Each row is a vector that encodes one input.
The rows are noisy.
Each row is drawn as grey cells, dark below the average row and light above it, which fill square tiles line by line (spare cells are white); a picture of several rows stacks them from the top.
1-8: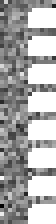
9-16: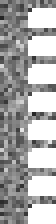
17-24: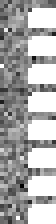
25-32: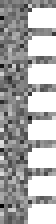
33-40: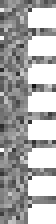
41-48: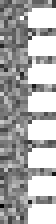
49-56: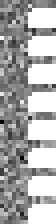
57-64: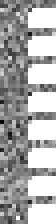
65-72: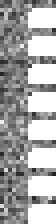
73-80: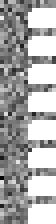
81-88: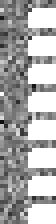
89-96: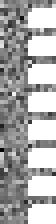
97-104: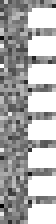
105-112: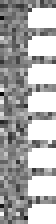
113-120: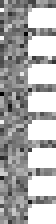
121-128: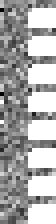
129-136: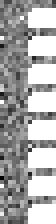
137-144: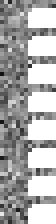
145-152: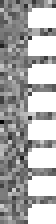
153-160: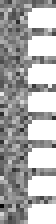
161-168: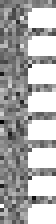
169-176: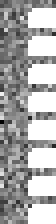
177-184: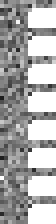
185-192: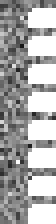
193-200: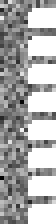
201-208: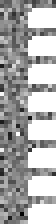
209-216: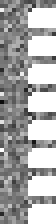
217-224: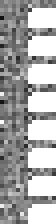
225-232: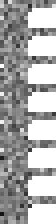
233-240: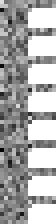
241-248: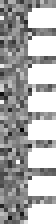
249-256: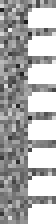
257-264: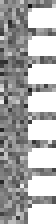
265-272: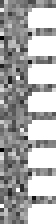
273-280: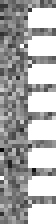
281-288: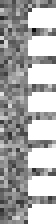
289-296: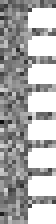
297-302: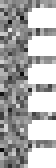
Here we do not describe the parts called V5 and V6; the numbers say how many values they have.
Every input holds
a value of V5 and a value of V6, together with either a node of a 9-node tree, or three true/false values.
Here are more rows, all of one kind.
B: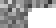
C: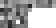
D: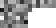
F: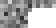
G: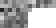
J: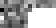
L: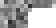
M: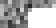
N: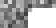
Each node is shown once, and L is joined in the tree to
N.
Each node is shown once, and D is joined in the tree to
J.
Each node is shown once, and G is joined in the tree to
B and C.
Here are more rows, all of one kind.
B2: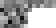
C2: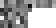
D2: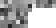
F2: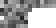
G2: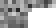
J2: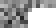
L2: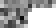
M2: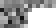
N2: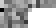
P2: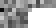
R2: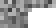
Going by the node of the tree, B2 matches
J2 and M2.
